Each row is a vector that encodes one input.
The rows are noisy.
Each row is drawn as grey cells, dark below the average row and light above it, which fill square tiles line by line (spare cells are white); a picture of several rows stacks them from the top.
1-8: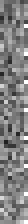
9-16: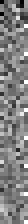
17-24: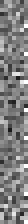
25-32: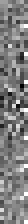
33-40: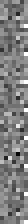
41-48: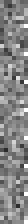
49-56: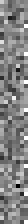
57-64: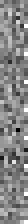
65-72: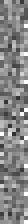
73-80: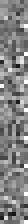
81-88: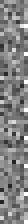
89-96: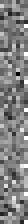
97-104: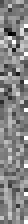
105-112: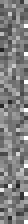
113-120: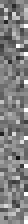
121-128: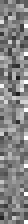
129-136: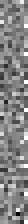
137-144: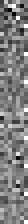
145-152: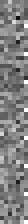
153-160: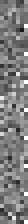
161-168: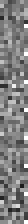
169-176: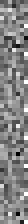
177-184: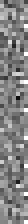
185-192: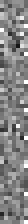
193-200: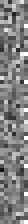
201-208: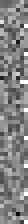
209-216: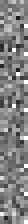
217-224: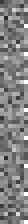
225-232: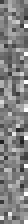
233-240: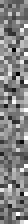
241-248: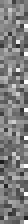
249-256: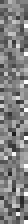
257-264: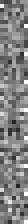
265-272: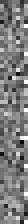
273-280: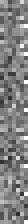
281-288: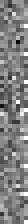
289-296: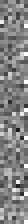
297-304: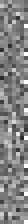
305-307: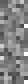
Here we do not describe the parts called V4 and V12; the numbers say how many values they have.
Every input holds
a true/false value and a value of V4, together with either a point on a 15-point line, or a value of V12.
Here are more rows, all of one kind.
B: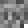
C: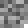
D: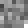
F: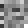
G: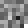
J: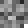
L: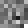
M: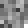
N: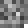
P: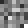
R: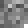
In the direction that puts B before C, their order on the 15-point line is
L, G, B, J, N, M, D, P, C, R, F.
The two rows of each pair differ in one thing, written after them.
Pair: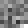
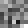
the true/false value
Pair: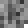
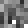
the value of V4
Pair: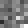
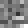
the value of V12
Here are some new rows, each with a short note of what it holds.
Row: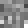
a point on a 15-point line, a true/false value and a value of V4
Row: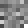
a point on a 15-point line, a true/false value and a value of V4
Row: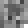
a true/false value, a value of V4 and a value of V12
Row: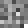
a point on a 15-point line, a true/false value and a value of V4
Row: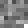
a point on a 15-point line, a true/false value and a value of V4
